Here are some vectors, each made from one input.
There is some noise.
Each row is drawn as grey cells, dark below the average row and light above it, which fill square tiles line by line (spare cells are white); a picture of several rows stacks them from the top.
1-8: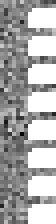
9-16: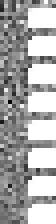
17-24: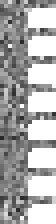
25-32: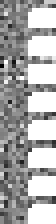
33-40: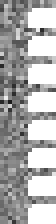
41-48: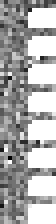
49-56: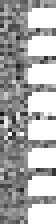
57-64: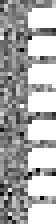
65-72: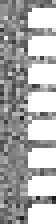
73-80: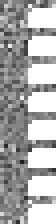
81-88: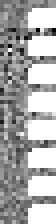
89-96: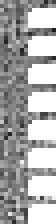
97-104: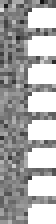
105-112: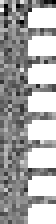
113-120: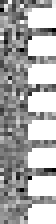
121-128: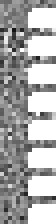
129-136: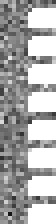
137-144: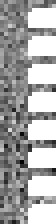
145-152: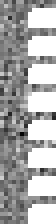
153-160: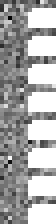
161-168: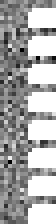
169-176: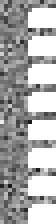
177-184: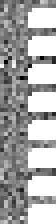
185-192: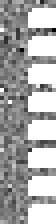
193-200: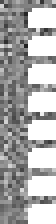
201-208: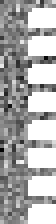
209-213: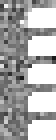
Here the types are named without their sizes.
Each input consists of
a point on a circle.
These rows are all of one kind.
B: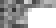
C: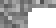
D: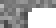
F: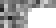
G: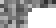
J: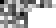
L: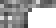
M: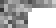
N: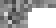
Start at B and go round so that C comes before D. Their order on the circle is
B, G, C, N, D, J, L, M, F.
